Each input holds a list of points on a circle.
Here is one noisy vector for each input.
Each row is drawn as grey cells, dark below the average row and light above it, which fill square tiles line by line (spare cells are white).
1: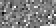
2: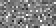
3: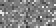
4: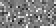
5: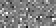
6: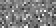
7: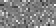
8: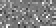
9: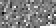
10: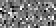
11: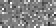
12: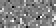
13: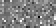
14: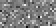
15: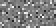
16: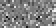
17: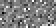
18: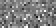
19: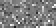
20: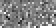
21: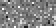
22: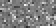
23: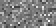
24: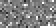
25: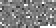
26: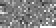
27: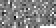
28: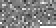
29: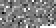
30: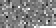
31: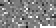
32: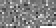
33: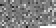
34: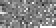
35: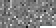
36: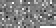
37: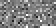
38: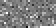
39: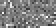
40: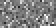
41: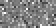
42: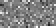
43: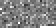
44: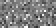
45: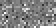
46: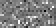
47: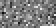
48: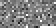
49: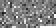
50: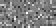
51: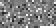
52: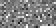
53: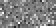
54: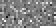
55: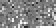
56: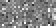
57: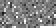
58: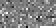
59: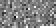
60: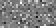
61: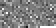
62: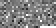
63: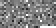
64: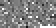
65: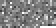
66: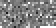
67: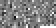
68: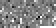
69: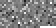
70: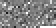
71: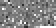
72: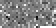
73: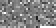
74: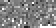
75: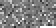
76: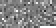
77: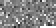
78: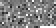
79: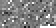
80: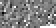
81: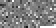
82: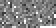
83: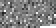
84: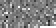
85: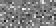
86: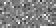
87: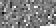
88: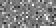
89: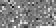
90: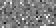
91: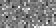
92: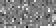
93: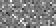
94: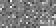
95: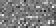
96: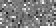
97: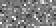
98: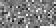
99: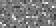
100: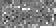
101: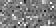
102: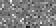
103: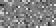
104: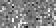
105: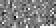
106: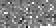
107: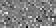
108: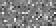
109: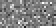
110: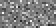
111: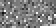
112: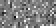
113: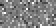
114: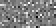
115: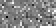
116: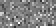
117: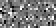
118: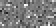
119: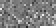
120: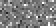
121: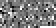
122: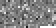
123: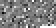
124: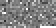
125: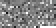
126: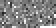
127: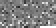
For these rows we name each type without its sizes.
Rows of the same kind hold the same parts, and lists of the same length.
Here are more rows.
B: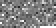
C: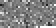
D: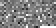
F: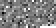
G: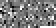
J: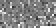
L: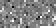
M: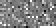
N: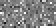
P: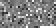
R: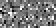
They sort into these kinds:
B, M, N
C, J, L
D, F, P
G, R

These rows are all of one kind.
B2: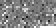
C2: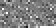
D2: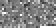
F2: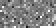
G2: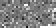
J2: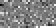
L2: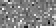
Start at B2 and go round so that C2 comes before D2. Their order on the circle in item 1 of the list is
B2, L2, F2, G2, C2, J2, D2.
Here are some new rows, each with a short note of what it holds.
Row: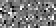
the empty list
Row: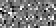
the empty list
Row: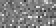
a list of three items
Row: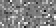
a list of three items
